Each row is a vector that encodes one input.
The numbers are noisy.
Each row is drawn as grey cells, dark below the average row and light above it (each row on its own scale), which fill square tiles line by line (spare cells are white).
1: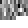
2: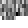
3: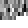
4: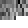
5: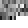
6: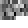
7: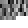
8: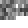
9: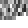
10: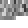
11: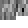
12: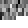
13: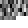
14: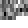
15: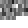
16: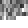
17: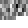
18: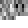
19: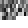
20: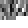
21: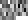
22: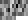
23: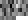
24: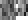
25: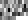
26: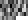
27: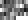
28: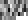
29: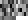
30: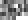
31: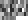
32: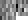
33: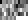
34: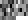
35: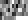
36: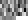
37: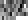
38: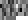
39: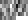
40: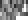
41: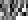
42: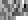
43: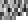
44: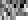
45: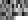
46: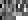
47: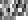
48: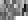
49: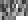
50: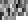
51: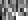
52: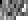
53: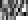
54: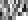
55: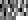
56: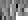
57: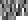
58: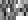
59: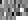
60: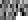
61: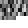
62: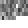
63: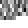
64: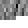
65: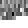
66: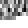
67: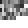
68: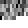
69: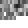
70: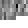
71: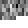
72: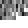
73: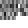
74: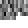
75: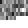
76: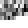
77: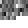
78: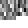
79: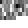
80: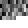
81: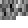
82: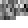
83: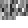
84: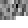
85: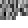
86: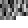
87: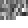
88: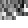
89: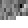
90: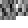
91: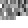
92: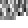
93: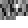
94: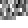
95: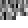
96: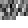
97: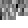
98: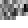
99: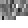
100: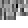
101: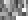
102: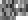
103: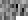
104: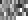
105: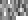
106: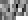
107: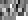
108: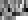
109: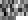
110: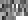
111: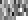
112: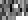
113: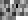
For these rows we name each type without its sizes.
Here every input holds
a point on a circle and a true/false value, together with either a point on a circle, or a fixed value.
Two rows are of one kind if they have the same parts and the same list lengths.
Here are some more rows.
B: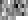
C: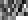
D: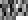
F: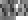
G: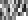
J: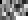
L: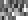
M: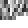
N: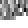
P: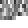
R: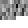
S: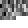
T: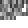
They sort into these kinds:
B, C, J, L, N, P, T
D, F, G, M, R, S

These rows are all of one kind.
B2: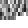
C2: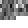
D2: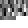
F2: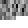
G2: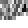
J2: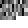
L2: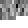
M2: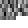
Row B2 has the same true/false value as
C2 and G2.
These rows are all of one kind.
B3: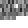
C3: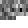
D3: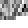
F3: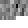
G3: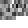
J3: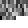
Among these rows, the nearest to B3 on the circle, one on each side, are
G3 and J3.
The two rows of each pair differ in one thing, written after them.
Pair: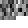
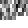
the true/false value
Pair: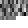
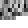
the true/false value
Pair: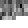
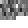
the true/false value
